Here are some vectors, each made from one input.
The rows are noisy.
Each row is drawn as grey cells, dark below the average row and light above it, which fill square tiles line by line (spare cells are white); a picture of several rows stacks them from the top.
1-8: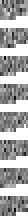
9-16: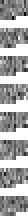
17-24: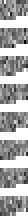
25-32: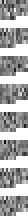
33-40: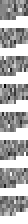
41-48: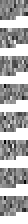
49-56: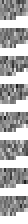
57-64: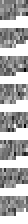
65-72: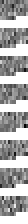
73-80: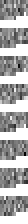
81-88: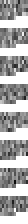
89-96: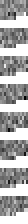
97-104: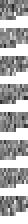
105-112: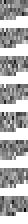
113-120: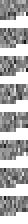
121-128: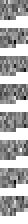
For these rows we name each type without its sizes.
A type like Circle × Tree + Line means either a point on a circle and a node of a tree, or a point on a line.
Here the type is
Circle × Circle × (Circle + Unit).
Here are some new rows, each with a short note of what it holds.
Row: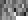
a point on each of three circles
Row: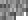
a point on each of two circles
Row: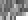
a point on each of two circles
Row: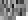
a point on each of three circles
